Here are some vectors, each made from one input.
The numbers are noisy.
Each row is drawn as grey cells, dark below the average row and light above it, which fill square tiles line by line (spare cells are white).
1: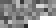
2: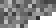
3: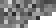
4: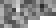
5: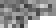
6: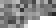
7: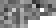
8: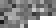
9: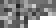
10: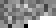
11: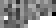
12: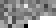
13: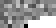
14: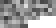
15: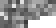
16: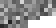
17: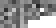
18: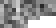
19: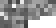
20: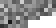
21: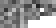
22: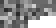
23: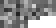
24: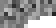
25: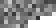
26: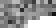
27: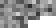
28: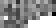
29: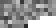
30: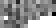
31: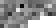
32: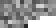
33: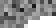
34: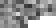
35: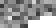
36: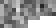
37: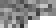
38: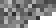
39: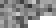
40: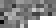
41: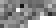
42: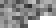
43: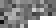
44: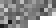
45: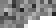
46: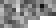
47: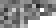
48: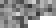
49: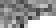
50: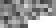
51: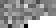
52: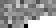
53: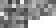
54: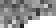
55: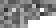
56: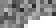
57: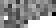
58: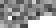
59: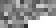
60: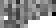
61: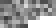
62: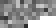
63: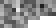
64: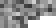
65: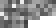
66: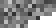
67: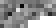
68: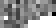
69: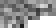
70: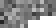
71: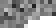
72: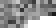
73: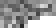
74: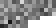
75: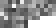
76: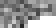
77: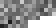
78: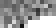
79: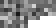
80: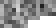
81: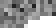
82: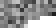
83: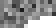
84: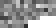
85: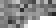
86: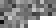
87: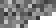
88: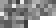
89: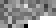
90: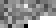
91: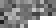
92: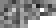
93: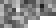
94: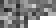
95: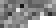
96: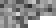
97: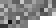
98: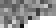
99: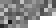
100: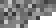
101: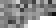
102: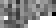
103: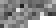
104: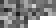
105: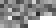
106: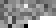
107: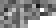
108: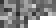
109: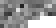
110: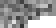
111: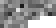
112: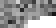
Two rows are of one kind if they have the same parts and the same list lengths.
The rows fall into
2 kinds.
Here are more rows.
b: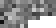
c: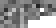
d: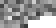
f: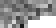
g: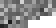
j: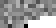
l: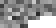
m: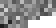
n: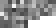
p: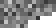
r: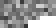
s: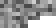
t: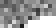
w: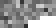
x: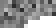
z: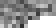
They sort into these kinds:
b, c, g, m, n, p, x
d, f, j, l, r, s, t, w, z

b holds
a point on an 11-point circle.
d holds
a point on a 4-point line and a true/false value.
